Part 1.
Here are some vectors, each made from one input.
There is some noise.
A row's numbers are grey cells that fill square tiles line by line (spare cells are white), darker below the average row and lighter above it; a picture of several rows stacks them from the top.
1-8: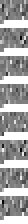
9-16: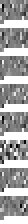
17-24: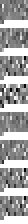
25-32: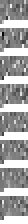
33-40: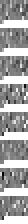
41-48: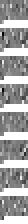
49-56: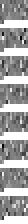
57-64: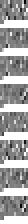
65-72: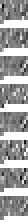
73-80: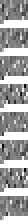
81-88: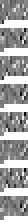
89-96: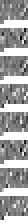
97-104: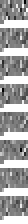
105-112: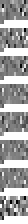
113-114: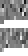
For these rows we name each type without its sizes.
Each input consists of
either a fixed value, or a node of a tree.
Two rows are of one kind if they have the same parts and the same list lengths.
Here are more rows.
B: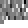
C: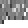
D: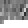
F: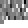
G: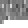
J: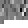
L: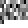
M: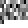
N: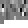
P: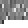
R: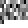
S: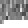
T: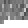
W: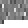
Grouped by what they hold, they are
B, C, D, F, G, J, N, P, S, T, W
L, M, R

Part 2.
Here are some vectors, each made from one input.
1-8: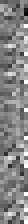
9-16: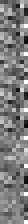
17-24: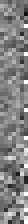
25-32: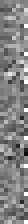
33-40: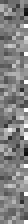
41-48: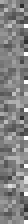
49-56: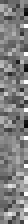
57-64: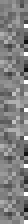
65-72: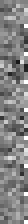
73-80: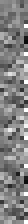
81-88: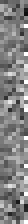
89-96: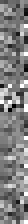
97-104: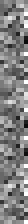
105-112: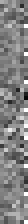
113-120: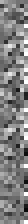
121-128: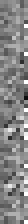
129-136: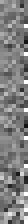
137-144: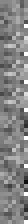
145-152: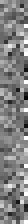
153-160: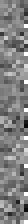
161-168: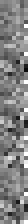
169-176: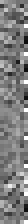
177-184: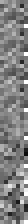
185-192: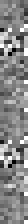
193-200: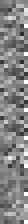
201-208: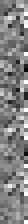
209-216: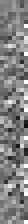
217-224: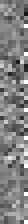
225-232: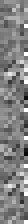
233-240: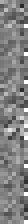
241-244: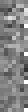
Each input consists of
either a fixed value, or a node of a 15-node tree.
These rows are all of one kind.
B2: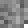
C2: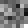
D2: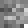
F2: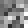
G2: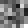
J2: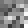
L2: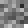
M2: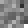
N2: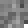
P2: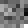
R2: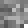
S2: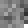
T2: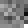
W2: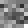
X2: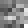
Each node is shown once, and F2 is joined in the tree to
J2.
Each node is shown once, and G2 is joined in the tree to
C2.
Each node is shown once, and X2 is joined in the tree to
D2 and J2.
